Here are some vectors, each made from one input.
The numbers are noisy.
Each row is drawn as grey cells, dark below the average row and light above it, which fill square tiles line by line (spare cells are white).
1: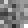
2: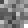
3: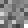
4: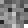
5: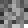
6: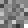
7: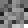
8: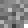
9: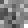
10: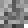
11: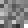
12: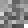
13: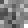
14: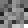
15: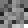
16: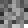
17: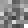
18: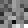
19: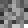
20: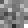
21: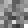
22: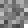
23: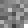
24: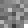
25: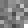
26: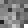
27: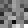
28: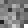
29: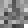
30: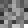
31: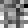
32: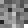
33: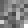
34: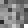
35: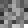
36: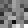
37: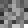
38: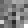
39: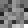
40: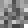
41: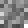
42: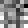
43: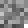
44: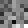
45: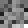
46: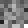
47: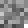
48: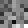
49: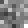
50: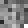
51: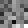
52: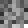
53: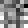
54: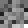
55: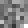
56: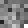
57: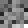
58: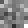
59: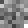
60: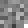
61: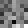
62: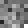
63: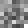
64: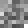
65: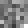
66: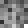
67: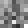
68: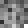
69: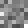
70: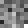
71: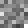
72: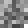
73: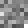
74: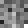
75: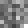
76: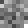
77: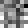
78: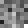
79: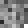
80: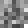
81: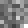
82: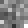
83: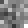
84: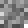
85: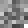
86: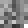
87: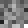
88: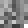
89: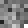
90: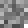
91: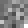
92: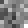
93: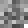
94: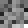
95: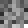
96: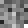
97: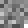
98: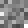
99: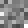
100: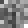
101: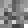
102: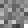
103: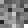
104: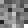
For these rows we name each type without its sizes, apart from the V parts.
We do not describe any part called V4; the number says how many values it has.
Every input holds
a list of items, each a true/false value and a value of V4.
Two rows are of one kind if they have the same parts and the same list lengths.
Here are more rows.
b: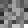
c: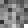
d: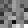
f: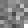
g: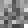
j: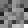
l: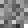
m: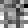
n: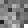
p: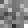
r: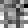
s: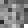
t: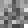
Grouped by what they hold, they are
b, c, d, j, n, s
f, g, l, p, t
m, r

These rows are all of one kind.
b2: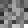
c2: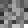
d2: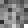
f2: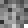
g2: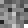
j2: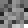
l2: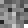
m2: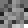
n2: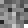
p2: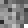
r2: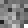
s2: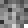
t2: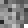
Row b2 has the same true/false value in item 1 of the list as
c2, j2 and m2.
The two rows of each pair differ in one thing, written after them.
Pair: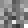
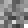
the value of V4 in item 2 of the list
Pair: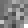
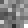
the true/false value in item 2 of the list
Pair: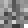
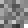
the true/false value in item 2 of the list
